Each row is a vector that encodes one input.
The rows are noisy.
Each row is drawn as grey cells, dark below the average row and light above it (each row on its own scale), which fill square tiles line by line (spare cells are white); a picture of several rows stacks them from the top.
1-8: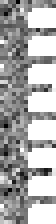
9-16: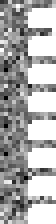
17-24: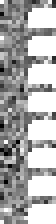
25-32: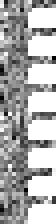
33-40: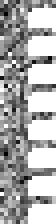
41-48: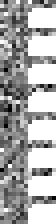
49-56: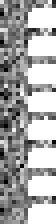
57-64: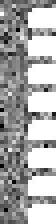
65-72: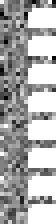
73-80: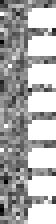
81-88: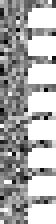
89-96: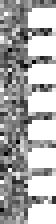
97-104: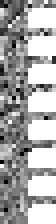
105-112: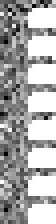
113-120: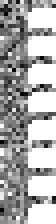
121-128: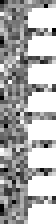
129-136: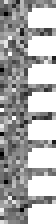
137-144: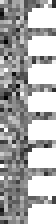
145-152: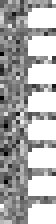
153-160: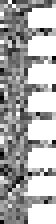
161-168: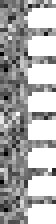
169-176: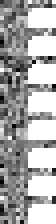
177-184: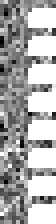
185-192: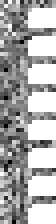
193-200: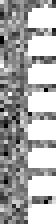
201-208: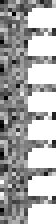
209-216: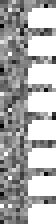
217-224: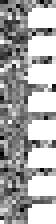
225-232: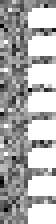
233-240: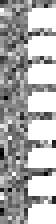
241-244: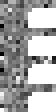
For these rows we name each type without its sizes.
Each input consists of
either a point on a circle, a point on a line and a true/false value, or two labels.
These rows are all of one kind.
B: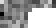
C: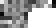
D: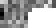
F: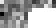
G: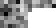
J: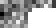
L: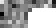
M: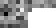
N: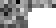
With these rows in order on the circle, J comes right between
D and F.
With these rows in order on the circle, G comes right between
F and M.
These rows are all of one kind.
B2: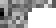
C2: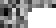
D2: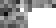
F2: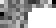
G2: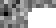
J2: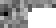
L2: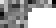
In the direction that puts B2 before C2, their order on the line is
L2, D2, B2, C2, J2, F2, G2.
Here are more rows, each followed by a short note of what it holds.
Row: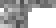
two labels
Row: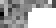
a point on a circle, a point on a line and a true/false value
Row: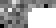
two labels
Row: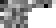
two labels
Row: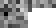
a point on a circle, a point on a line and a true/false value
